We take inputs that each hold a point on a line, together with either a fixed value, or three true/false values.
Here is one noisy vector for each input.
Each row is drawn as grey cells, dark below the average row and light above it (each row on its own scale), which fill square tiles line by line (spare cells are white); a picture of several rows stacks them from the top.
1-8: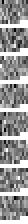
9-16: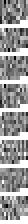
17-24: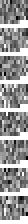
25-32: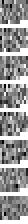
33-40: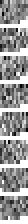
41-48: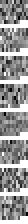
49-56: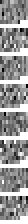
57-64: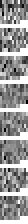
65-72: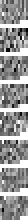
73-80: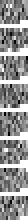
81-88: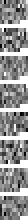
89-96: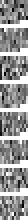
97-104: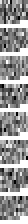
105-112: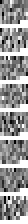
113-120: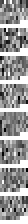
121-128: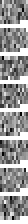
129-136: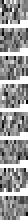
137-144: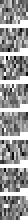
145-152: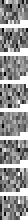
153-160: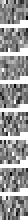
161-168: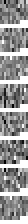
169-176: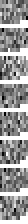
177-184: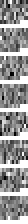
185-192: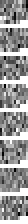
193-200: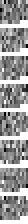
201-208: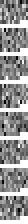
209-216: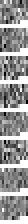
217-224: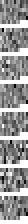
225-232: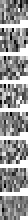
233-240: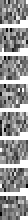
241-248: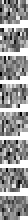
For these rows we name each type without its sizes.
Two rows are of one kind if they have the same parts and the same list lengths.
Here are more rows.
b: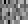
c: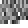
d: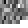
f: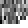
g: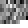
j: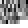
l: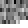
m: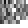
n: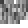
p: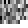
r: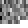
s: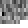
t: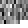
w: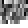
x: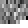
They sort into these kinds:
b, d, f, m, p, r
c, g, j, l, n, s, t, w, x

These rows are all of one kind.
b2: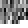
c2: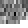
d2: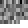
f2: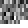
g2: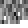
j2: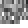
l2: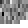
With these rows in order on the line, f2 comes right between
b2 and d2.
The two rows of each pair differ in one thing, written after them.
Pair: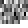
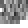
the place on the line
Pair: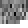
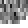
the place on the line
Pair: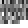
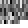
one of the three true/false values
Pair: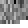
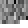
the place on the line
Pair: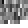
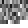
one of the three true/false values
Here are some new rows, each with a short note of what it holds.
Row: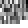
a point on a line and three true/false values
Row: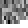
a point on a line
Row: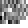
a point on a line
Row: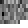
a point on a line and three true/false values
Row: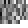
a point on a line
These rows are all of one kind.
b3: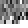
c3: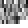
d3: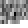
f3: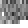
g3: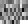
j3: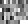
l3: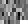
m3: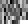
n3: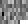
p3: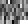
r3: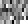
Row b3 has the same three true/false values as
g3, m3, p3 and r3.
